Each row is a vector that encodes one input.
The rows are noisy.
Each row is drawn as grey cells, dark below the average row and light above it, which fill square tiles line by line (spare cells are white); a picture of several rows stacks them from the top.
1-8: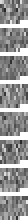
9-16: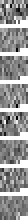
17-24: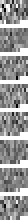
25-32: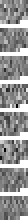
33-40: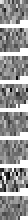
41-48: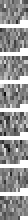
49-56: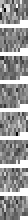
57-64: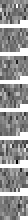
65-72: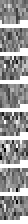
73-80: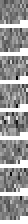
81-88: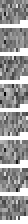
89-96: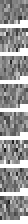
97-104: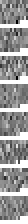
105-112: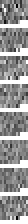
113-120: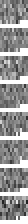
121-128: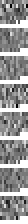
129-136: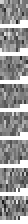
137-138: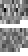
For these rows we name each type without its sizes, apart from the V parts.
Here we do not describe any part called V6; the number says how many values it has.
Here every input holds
either a node of each of two trees, or a value of V6.
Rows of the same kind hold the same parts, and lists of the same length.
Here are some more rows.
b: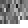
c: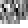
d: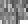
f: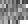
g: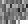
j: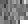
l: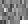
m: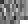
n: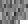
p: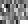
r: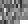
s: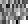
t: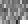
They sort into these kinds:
b, g, j, l, m, n, p, r
c, d, f, s, t

